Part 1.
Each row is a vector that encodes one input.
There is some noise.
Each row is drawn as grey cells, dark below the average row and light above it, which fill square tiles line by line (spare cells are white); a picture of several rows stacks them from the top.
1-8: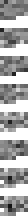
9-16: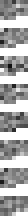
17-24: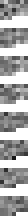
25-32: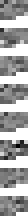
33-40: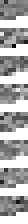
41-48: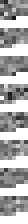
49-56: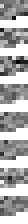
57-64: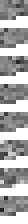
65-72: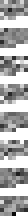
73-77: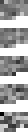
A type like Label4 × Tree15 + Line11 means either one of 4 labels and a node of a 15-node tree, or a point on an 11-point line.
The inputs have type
Line5.
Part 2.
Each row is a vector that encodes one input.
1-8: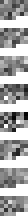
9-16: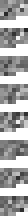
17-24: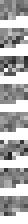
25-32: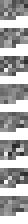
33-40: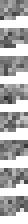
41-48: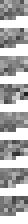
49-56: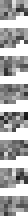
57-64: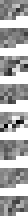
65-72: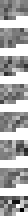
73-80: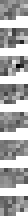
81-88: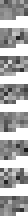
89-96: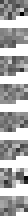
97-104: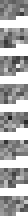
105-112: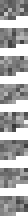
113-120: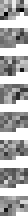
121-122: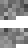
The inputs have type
Bool × Bool × Bool × Bool.
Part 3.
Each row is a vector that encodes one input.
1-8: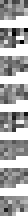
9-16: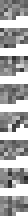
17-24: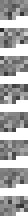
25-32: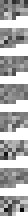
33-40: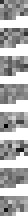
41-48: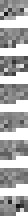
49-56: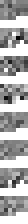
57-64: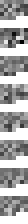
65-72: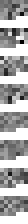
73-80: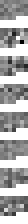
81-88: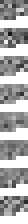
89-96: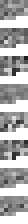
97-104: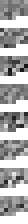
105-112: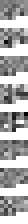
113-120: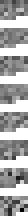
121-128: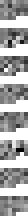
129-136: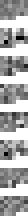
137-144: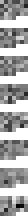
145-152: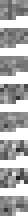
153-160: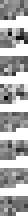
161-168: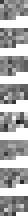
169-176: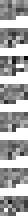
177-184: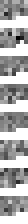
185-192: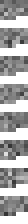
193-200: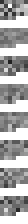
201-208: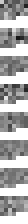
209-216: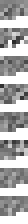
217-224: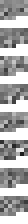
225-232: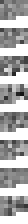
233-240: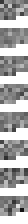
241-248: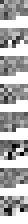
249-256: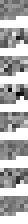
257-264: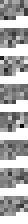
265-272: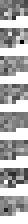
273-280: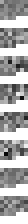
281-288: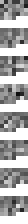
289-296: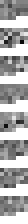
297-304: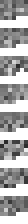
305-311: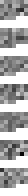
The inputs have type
Line5.
